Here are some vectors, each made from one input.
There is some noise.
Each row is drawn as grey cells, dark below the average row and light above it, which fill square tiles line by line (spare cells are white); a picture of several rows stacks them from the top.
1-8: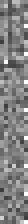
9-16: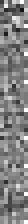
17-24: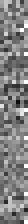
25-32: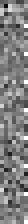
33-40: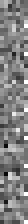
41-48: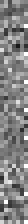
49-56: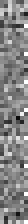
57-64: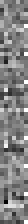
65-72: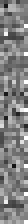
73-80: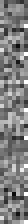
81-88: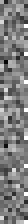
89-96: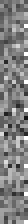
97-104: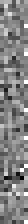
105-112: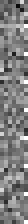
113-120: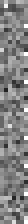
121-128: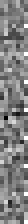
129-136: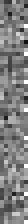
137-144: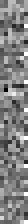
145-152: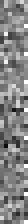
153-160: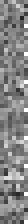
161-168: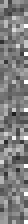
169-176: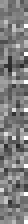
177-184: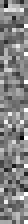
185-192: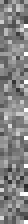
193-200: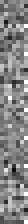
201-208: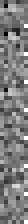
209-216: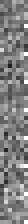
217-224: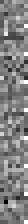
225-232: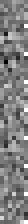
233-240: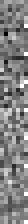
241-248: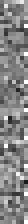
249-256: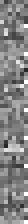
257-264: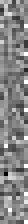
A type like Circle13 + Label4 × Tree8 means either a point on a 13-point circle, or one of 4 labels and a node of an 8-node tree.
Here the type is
Bool × Bool × Bool × Bool.
